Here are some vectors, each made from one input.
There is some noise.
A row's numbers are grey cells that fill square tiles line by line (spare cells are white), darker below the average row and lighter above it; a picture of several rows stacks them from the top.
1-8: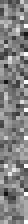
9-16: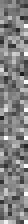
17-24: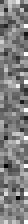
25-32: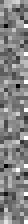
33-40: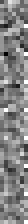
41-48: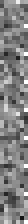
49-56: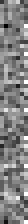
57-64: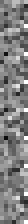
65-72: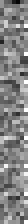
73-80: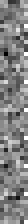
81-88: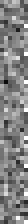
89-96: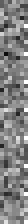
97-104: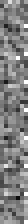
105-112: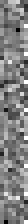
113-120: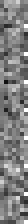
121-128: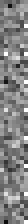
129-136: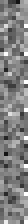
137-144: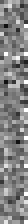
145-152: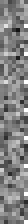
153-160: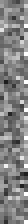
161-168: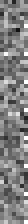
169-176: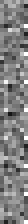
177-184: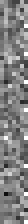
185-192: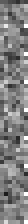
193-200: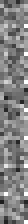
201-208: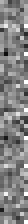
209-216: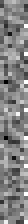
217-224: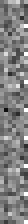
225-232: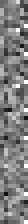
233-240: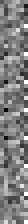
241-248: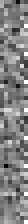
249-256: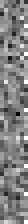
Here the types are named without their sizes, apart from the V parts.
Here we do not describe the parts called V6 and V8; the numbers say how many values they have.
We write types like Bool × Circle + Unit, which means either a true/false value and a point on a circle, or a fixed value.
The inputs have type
Bool × V6 × V8 + Label × Label.
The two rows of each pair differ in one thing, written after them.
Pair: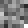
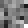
the true/false value
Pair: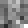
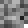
the true/false value
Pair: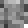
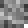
the true/false value
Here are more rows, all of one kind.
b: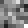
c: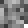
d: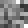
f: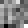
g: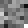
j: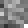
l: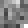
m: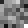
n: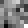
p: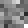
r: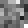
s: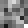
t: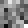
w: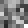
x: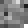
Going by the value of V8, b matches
d, g, n and w.
